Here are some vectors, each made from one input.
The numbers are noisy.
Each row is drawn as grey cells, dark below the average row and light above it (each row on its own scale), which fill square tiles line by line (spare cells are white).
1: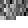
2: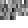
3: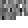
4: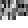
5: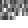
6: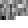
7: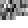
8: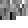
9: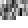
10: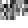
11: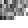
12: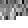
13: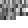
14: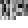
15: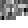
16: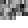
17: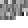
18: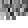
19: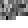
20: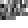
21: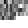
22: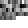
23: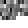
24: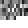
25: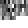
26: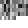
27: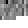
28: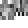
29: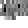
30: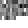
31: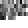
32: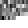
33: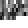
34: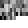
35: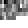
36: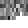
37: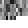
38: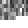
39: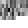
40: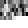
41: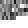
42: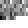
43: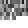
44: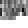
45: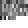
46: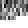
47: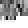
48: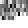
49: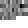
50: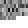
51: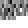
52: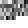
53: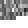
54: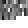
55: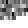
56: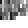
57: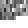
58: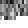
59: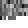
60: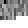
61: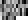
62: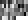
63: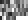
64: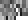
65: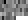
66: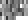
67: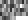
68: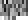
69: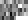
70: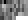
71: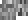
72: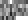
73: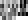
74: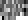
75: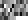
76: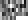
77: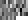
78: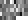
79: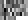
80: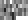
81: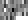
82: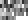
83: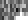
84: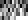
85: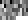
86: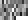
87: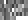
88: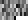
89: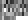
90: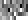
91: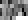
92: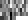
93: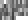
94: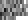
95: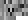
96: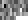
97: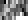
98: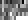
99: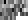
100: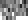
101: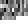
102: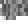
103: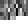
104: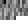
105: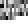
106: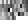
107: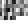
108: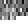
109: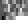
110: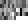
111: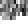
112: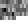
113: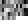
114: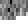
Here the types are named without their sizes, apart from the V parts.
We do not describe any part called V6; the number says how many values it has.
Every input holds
four true/false values, together with either a node of a tree, or a value of V6.
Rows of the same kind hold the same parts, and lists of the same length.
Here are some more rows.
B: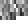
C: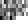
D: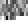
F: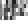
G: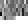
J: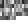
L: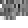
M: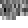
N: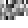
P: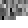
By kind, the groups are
B, C, D, F, J, N, P
G, L, M

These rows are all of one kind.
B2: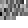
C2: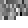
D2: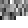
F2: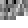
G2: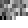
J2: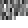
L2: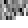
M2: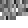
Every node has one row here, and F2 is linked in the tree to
J2 and L2.
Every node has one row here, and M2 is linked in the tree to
D2 and G2.
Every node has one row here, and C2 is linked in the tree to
B2 and L2.
